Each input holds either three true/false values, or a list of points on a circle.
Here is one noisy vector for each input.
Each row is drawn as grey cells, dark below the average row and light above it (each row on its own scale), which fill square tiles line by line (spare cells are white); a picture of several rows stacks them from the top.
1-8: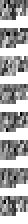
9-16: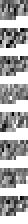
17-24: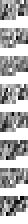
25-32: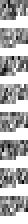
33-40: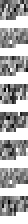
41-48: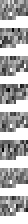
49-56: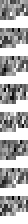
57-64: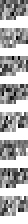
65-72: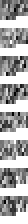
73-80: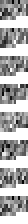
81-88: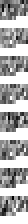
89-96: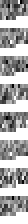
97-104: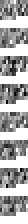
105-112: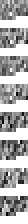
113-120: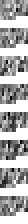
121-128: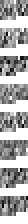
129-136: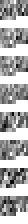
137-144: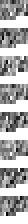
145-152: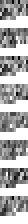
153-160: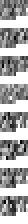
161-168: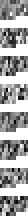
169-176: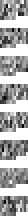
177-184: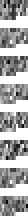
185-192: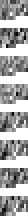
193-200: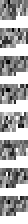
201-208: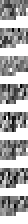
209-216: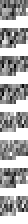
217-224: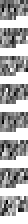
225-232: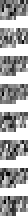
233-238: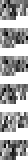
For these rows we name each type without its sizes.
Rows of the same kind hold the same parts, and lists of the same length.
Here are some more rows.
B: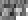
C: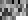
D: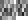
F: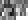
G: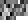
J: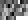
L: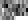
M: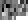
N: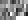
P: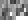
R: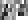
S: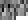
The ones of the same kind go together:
B, F
C, D, N, P, R
G, J, M, S
L

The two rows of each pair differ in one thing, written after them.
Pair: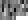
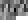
the place on the circle in item 1 of the list
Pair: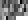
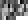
the place on the circle in item 2 of the list
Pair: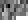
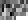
the place on the circle in item 2 of the list
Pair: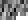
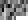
the place on the circle in item 1 of the list
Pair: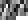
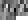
the place on the circle in item 2 of the list
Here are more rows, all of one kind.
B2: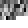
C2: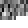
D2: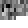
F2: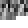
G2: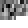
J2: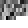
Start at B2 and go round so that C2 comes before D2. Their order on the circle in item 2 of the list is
B2, C2, F2, D2, G2, J2.
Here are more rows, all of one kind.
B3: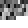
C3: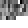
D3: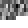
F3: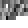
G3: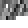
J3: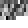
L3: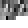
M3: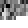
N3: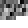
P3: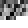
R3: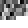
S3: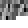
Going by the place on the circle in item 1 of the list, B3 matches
N3, P3 and R3.
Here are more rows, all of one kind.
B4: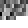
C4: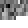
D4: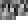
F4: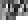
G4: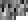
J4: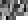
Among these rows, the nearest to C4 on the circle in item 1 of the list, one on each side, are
B4 and G4.
